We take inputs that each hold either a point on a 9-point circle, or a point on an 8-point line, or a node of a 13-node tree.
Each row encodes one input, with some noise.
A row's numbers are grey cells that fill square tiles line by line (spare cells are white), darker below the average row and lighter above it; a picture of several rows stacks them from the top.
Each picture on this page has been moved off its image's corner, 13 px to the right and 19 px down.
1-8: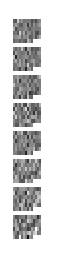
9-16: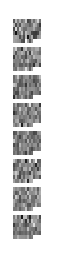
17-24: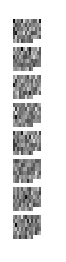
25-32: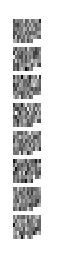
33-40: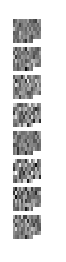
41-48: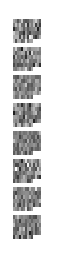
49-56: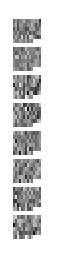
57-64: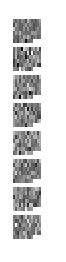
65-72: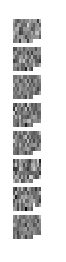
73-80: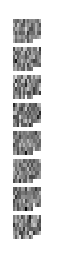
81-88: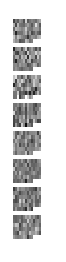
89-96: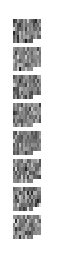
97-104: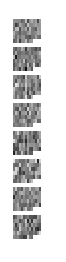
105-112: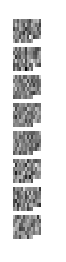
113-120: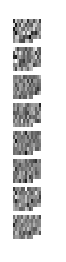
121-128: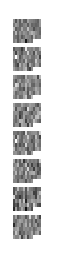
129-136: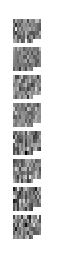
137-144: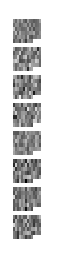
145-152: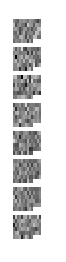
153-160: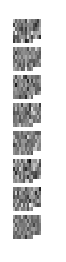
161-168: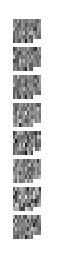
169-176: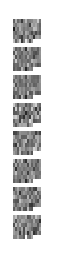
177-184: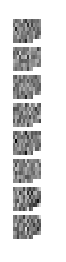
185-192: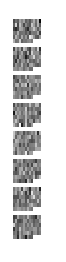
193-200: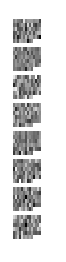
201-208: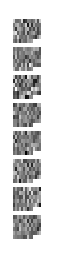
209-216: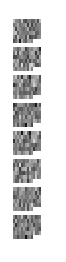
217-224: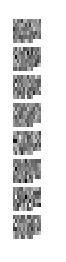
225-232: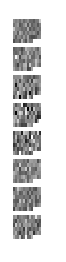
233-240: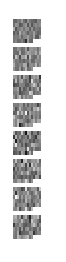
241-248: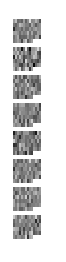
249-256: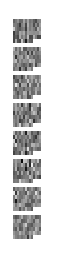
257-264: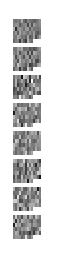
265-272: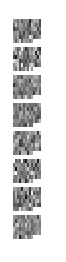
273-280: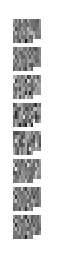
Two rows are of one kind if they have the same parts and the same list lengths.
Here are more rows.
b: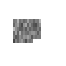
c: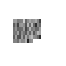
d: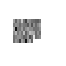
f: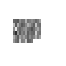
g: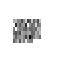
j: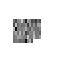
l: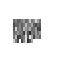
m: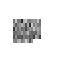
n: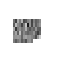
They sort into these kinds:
b, d, j, n
c, l, m
f, g

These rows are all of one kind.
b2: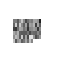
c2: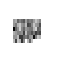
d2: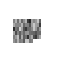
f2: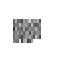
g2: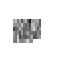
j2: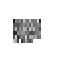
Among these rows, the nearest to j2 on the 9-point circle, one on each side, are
b2 and f2.
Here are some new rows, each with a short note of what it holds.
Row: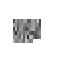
a point on a 9-point circle
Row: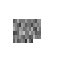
a node of a 13-node tree
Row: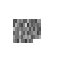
a node of a 13-node tree
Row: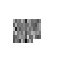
a node of a 13-node tree
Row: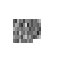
a node of a 13-node tree
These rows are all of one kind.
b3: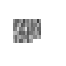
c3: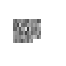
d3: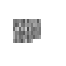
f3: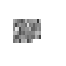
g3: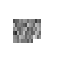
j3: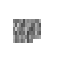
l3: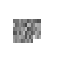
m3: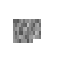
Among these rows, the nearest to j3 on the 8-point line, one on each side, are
g3 and m3.
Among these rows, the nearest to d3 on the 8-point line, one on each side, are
c3 and f3.
